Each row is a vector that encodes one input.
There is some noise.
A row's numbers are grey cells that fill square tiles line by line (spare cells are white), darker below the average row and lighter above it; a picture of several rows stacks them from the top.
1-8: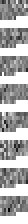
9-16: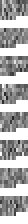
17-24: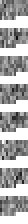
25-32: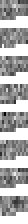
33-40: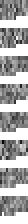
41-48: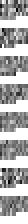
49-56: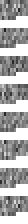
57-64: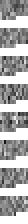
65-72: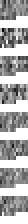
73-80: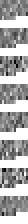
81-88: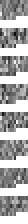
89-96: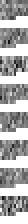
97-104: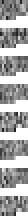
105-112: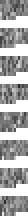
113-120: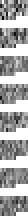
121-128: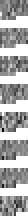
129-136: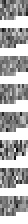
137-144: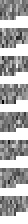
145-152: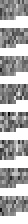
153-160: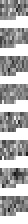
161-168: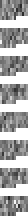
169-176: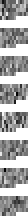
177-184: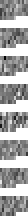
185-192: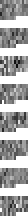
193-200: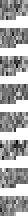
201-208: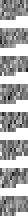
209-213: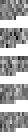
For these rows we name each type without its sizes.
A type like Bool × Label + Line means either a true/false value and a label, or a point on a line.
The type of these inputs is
Circle + Line + Tree.
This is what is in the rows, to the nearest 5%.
About 45% of them hold a point on a circle. About 30% of them hold a point on a line. The rest hold a node of a tree.
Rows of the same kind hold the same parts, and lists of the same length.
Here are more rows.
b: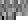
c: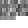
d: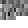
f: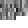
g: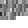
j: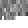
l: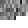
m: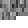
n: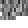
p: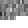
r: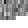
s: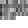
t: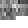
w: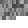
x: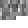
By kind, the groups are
b, f, l, r, t
c, g, j, p, s
d, m, n, w, x

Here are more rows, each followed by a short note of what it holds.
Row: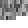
a point on a circle
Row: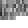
a point on a line
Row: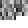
a point on a circle
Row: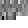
a point on a circle
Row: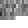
a point on a line
